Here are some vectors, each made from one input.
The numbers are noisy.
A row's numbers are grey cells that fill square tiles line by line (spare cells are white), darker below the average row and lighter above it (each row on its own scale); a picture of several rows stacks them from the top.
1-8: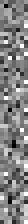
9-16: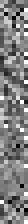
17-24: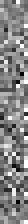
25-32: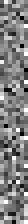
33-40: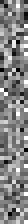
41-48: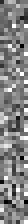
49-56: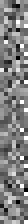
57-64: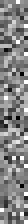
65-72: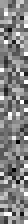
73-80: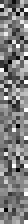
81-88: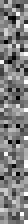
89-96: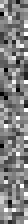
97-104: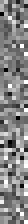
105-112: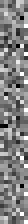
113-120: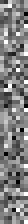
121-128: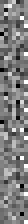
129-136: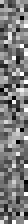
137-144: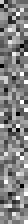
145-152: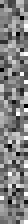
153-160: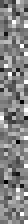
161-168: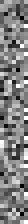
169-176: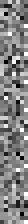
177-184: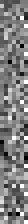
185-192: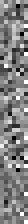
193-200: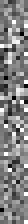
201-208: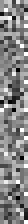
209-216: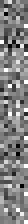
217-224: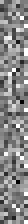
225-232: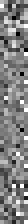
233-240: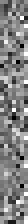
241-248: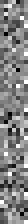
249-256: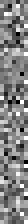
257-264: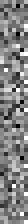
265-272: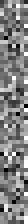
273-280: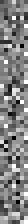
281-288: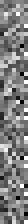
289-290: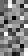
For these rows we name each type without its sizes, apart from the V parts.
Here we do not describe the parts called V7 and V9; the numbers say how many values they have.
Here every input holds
a true/false value, a value of V7 and a value of V9, together with either a fixed value, or a node of a tree.
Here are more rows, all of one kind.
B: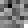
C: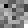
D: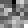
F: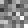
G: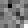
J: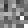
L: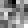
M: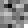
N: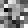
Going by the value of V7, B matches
C, J and M.
